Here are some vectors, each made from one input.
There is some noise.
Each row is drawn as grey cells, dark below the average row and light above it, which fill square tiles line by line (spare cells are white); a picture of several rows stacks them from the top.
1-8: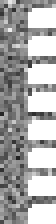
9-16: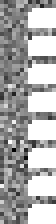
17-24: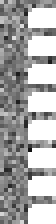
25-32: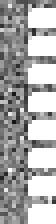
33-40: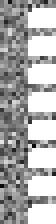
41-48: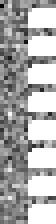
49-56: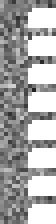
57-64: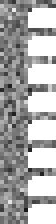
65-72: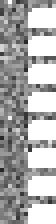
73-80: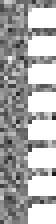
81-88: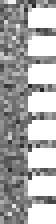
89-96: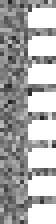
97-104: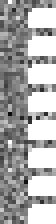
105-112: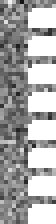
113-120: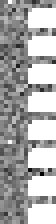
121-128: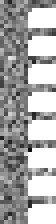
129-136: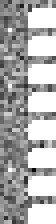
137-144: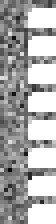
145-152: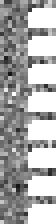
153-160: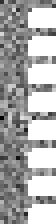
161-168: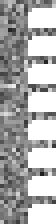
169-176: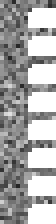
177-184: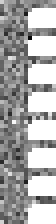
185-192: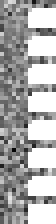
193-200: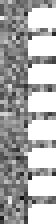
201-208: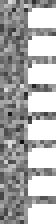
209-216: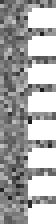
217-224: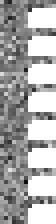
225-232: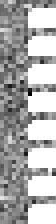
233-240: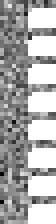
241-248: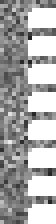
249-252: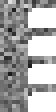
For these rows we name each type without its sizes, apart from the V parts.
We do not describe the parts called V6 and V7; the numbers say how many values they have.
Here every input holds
either a value of V6 and a value of V7, or a list of points on a circle.
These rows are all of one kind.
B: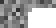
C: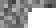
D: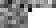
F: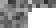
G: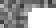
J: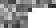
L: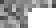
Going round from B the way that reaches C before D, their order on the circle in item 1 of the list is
B, G, J, C, F, D, L.
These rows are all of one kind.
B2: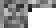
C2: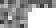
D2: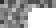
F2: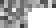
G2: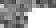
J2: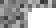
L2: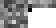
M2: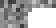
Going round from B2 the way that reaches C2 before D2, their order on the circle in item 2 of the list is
B2, G2, J2, C2, D2, M2, F2, L2.
